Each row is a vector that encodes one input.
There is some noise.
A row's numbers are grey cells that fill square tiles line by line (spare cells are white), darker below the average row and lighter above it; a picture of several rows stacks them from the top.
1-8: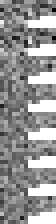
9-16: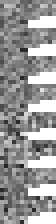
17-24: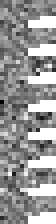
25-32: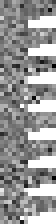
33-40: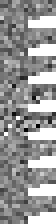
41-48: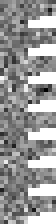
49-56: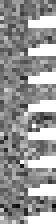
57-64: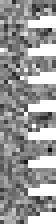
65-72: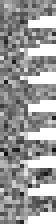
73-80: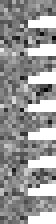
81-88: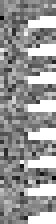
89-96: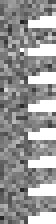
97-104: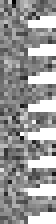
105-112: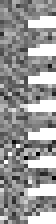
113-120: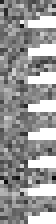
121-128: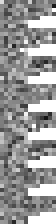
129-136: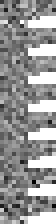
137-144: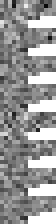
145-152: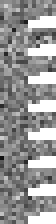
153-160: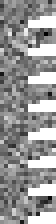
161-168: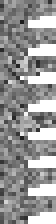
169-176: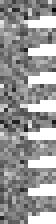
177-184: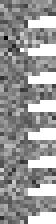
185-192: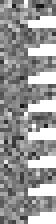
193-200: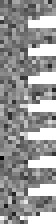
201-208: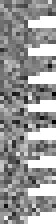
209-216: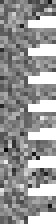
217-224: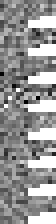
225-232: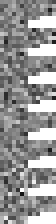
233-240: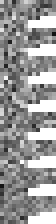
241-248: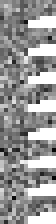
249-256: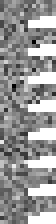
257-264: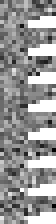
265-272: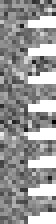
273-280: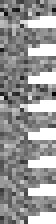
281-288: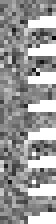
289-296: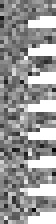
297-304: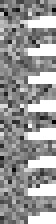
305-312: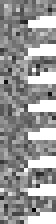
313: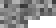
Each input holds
either a point on a 6-point line and four true/false values, or a list of up to three items, each a point on each of two 4-point lines.
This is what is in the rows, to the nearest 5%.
About 55% of them hold a point on a 6-point line and four true/false values. The rest are lists of up to three items, each a point on each of two 4-point lines: a few of all rows are empty, 10% hold one, 15% two and 20% three.
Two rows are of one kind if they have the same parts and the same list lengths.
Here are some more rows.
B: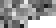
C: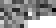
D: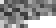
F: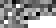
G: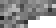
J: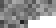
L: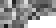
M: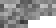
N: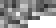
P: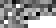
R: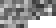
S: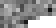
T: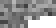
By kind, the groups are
B, L, N
C, D
F, P
G, J, M, S, T
R

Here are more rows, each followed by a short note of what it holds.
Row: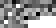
the empty list
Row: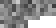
a point on a 6-point line and four true/false values
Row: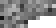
a point on a 6-point line and four true/false values
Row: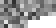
a list of three items
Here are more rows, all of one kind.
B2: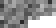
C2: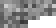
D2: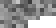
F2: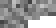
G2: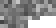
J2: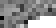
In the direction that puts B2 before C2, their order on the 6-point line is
D2, G2, F2, B2, C2, J2.
